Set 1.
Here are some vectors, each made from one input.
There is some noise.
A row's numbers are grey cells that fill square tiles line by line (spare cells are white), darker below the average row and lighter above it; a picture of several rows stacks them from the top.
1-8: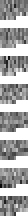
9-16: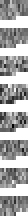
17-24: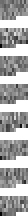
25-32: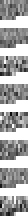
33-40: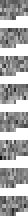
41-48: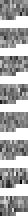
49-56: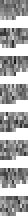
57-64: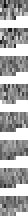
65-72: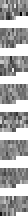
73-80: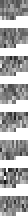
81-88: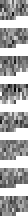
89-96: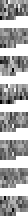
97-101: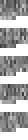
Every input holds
four true/false values.
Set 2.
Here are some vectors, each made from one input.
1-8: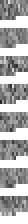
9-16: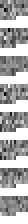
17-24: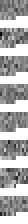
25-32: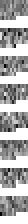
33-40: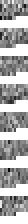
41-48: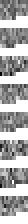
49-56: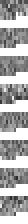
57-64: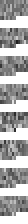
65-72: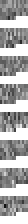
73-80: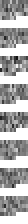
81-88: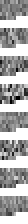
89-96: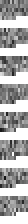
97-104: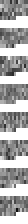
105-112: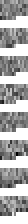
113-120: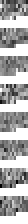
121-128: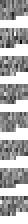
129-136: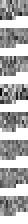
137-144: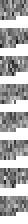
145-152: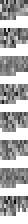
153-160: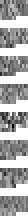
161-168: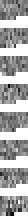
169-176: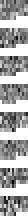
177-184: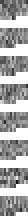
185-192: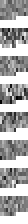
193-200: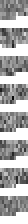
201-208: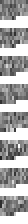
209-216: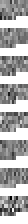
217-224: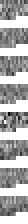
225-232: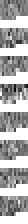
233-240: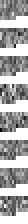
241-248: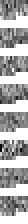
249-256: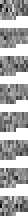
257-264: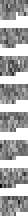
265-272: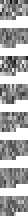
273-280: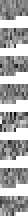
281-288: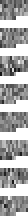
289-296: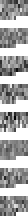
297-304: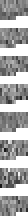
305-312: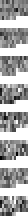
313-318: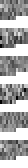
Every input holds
four true/false values.
